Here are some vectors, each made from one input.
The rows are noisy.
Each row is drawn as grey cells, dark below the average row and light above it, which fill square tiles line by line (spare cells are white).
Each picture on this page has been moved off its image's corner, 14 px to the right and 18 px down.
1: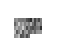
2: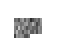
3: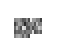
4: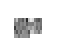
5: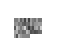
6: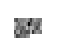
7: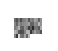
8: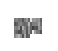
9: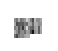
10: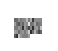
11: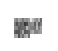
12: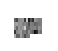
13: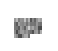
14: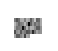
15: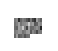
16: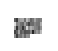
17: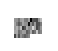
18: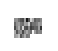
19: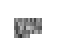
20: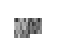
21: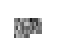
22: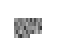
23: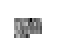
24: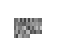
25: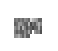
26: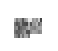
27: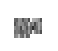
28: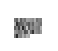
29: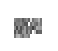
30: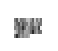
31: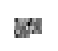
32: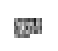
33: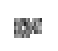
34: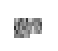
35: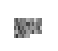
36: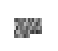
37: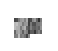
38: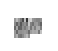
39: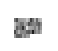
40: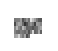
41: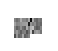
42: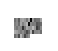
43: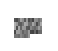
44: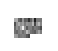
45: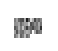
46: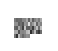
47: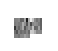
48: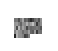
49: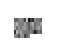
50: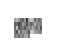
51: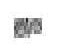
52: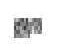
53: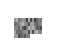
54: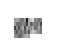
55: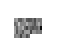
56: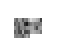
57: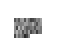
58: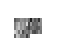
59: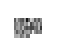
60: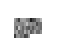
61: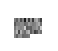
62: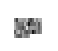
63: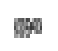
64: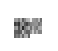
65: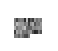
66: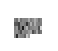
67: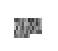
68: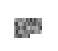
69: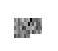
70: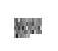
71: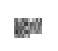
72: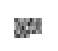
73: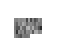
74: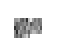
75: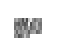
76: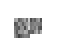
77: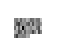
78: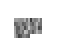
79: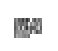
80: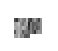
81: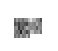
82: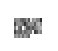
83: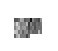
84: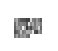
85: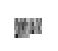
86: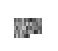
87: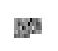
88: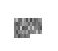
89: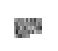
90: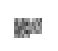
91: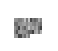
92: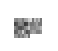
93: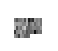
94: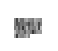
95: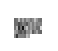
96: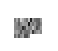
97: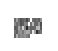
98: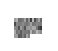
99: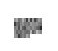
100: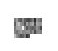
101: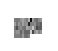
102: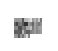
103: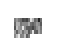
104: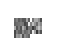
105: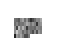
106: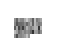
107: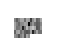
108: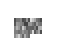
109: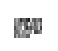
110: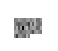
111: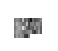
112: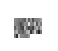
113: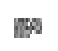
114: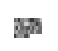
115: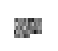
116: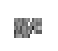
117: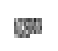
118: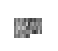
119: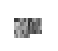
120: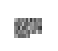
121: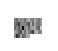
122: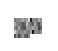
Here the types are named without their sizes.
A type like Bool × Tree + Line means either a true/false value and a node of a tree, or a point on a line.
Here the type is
Circle × (Circle + Line).
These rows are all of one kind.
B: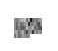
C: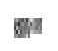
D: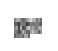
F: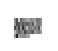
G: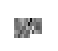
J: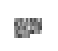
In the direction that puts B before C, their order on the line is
J, B, F, G, C, D.
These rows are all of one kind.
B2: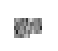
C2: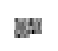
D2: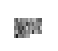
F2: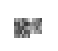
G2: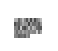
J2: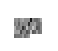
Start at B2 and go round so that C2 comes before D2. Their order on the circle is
B2, G2, J2, C2, D2, F2.
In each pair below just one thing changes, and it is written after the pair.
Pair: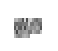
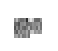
the place on the line
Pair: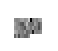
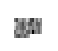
the place on the circle
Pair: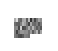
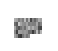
the place on the line
